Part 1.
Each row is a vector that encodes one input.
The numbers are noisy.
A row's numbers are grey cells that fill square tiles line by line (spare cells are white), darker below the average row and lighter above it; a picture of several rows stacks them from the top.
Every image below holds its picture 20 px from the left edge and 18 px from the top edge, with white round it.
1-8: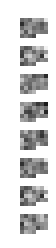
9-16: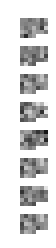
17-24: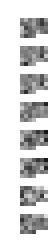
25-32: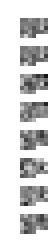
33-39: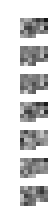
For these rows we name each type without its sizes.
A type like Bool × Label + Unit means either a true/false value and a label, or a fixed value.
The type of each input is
Bool × Bool × Bool.
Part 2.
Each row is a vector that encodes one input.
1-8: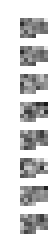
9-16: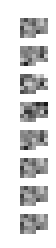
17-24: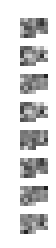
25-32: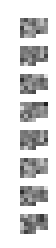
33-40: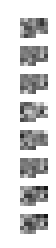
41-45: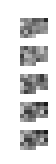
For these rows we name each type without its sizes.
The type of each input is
Bool × Bool × Bool.
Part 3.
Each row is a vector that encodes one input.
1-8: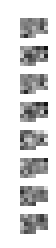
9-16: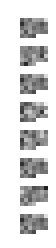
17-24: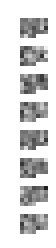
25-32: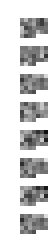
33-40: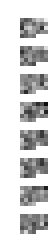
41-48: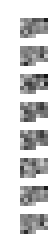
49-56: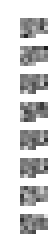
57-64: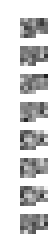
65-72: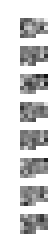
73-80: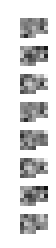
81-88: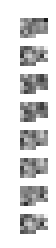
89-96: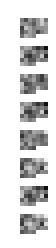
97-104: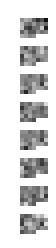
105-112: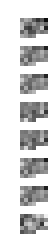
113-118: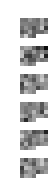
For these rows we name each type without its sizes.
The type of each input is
Bool × Bool × Bool.
